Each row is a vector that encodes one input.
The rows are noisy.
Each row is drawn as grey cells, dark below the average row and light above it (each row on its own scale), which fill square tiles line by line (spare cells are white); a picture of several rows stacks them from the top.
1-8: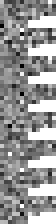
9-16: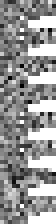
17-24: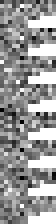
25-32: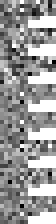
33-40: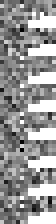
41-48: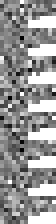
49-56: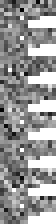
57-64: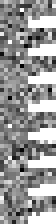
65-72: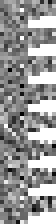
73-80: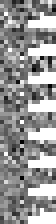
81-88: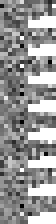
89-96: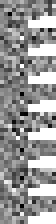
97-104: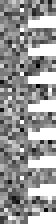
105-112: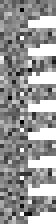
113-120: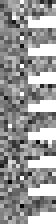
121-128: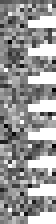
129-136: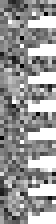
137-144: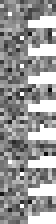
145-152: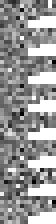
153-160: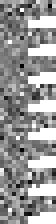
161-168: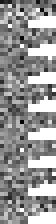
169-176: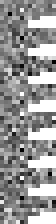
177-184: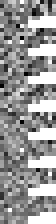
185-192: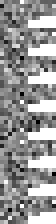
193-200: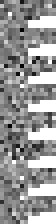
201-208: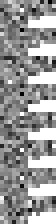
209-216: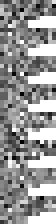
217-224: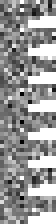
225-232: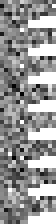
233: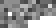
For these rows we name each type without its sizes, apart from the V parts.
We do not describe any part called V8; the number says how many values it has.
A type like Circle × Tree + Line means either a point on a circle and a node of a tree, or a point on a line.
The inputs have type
List(Label × V8).
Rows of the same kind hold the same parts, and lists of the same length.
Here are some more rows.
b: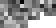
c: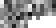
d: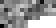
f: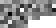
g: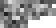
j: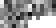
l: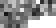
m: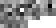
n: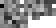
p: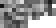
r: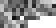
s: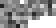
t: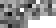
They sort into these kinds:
b, d, r
c, j
f, g, l, m, n, p, s, t

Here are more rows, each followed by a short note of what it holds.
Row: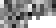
the empty list
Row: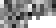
the empty list
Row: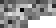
a list of two items
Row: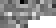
a list of two items
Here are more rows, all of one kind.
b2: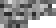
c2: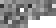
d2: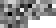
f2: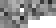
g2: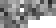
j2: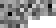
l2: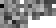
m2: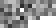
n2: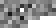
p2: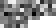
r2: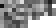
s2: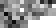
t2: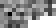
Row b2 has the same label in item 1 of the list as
d2, m2 and p2.
